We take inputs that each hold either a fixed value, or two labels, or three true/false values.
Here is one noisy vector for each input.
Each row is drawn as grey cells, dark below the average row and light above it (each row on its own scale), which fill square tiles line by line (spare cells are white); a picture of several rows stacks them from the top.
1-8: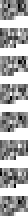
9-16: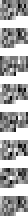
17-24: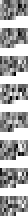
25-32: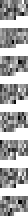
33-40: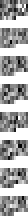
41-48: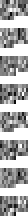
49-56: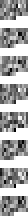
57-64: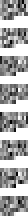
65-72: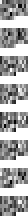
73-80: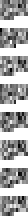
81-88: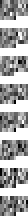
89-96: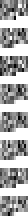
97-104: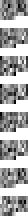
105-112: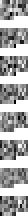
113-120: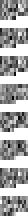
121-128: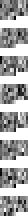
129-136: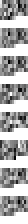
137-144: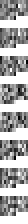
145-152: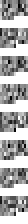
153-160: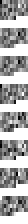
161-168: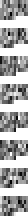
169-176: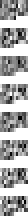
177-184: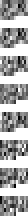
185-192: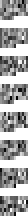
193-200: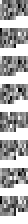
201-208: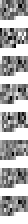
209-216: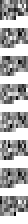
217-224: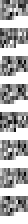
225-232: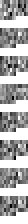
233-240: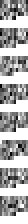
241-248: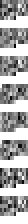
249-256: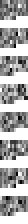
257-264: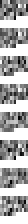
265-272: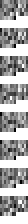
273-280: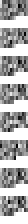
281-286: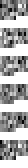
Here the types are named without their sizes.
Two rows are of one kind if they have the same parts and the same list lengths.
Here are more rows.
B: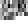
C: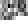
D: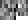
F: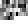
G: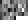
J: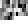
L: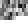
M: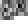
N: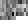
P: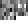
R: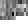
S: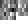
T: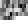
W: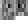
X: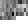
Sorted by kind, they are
B, C, F, J, L, M, T, W
D, G, P, S
N, R, X

